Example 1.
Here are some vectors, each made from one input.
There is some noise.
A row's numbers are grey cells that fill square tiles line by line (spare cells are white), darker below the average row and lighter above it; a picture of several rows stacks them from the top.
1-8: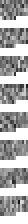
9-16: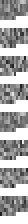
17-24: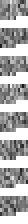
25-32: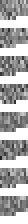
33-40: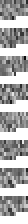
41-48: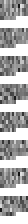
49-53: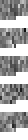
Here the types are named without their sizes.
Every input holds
a point on each of two lines.
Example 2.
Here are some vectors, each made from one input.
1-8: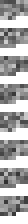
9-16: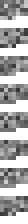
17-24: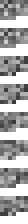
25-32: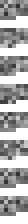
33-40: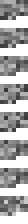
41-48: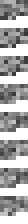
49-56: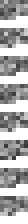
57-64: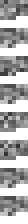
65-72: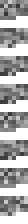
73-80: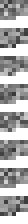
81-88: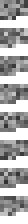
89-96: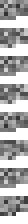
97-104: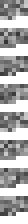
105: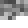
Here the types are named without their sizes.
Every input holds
three true/false values.
